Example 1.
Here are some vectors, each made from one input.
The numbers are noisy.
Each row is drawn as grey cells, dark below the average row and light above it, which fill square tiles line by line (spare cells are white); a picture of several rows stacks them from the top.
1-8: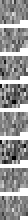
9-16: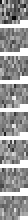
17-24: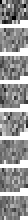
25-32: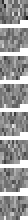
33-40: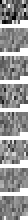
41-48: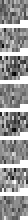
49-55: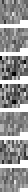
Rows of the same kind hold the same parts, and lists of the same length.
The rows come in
3 kinds.
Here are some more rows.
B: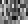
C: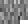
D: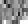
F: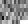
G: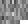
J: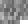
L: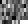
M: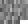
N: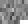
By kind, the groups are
B, L
C, D, J, M, N
F, G

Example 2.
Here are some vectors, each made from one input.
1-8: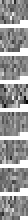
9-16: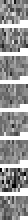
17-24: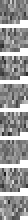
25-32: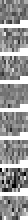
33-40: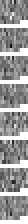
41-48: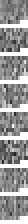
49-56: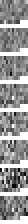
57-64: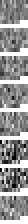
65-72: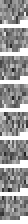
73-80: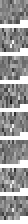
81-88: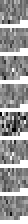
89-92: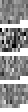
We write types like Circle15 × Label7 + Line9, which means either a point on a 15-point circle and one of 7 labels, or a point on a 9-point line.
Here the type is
List2(Line6).
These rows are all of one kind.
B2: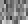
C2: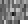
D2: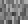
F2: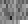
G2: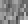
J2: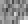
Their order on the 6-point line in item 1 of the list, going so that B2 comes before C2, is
B2, F2, J2, G2, D2, C2.
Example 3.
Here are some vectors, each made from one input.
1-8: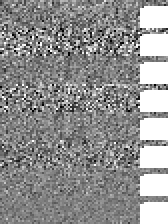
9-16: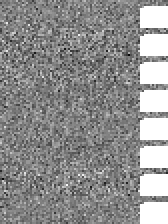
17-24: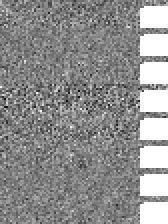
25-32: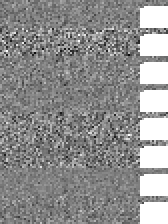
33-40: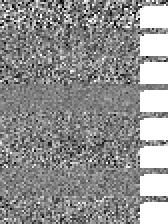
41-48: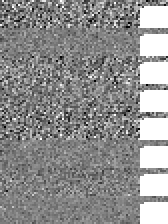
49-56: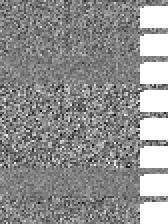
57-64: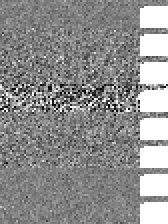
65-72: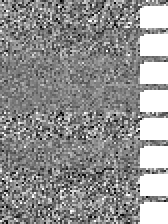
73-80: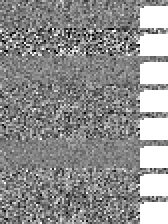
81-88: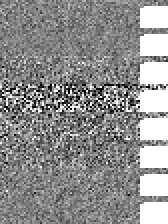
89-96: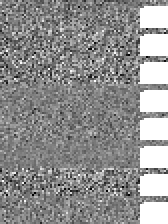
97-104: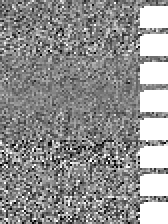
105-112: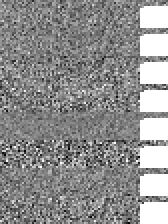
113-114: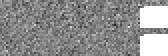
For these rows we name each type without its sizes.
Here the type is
Bool × Bool × Bool × Bool + Line × Line.
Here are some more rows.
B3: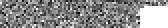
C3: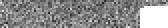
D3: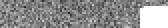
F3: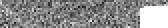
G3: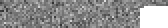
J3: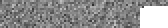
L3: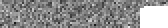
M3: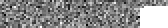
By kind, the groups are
B3, G3
C3, D3, F3, J3, L3, M3

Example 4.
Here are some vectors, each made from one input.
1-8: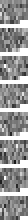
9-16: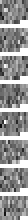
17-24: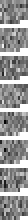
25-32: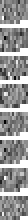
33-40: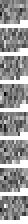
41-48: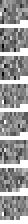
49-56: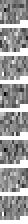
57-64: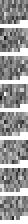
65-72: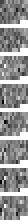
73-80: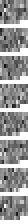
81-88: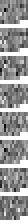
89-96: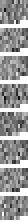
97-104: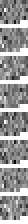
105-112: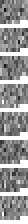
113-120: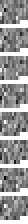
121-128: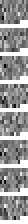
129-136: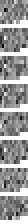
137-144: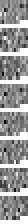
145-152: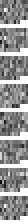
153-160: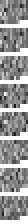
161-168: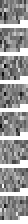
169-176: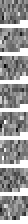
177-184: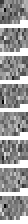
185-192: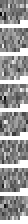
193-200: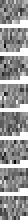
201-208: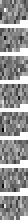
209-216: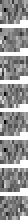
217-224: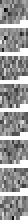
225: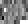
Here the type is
Bool × Bool × Bool × Circle17.
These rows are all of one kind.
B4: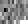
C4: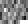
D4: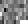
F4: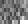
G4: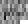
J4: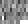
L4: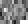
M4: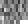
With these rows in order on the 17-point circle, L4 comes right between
C4 and M4.
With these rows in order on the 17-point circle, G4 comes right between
D4 and J4.
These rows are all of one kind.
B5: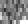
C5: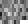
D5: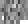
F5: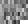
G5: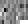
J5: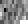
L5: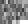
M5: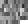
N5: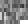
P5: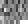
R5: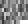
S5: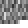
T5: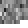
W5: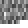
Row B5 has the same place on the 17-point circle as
M5, N5 and P5.
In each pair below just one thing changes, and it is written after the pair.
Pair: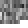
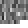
one of the three true/false values
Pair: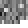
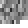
one of the three true/false values
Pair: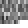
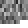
the place on the 17-point circle
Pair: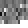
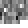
the place on the 17-point circle
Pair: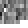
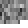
the place on the 17-point circle
